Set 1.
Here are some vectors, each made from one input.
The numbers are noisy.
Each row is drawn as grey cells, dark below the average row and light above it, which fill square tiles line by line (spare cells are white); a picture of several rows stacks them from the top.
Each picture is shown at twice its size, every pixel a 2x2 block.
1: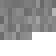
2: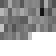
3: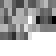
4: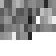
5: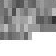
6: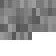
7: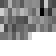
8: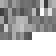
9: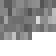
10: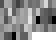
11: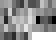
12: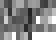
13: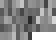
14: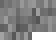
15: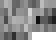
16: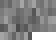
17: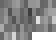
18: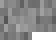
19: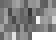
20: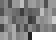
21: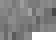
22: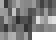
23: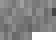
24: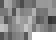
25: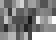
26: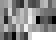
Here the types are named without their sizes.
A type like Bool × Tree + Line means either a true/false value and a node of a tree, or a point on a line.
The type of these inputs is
Line.
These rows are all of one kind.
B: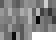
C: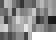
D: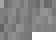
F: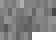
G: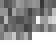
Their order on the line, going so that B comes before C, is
B, F, D, G, C.
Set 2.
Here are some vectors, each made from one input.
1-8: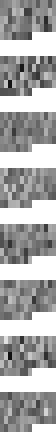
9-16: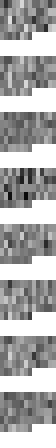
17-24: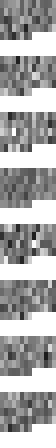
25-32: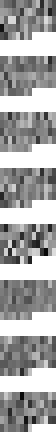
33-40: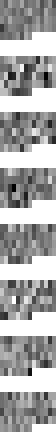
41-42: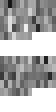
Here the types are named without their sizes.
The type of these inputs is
Line.
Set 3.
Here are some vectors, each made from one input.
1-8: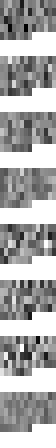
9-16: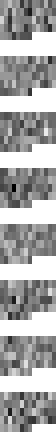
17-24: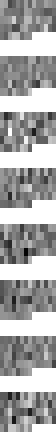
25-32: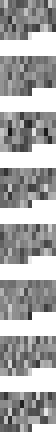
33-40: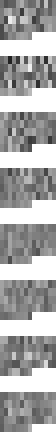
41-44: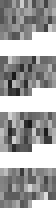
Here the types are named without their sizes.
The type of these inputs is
Line.
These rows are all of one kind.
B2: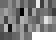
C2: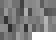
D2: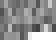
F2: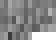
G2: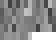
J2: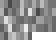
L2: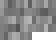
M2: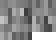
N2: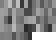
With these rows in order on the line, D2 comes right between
F2 and G2.
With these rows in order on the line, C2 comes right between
B2 and G2.
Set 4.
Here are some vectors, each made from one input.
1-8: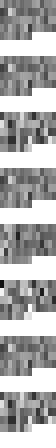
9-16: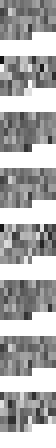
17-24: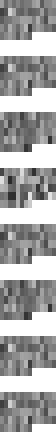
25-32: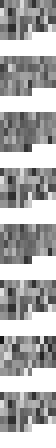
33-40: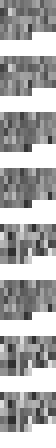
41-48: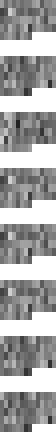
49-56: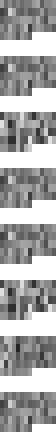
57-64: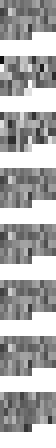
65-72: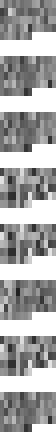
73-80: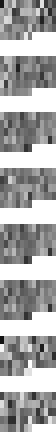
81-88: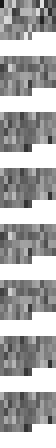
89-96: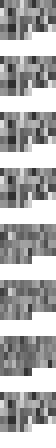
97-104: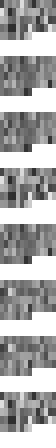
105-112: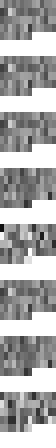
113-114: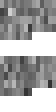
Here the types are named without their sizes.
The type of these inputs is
Line.
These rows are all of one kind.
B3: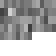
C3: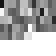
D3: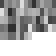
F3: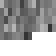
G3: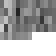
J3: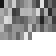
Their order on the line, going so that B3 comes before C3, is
F3, B3, G3, J3, C3, D3.
